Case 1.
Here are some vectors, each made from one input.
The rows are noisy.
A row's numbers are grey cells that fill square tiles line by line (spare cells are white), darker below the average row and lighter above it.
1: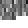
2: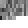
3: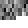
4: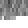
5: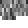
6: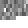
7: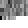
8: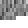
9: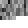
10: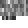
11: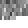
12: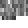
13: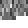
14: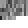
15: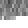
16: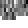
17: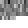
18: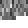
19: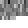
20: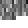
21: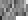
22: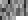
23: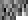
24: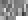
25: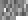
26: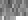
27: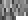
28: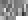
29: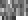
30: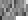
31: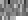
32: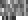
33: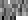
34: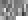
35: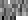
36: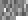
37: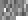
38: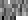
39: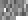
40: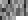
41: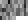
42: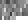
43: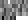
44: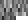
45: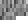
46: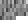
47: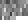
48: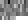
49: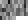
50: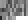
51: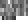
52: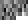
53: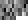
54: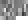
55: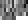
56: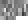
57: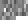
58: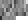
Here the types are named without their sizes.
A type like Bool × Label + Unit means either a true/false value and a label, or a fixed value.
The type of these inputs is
Bool × Line × Line.
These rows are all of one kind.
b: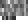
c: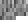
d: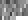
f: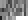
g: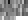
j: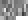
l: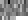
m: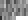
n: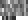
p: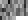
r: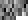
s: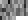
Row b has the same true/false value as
n and r.
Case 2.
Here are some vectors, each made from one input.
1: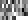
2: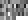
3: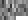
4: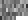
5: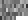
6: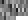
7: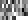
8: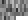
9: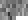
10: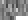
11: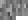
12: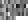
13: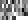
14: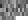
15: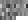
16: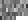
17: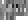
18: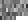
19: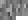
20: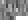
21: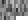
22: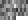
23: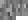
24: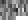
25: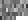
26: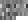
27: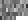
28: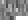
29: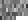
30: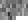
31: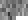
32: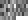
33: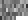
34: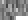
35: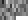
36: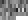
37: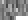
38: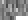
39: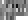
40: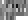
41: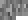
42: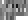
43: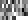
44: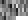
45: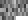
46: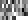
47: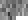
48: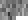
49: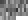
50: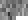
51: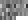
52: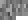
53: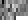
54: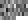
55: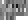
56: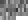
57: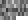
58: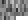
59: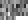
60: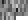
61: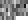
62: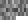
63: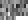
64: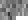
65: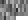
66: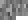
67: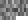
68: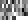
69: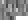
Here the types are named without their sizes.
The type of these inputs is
List(Line).
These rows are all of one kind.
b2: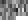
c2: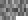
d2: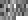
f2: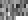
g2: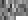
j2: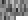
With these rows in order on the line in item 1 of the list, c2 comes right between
b2 and d2.
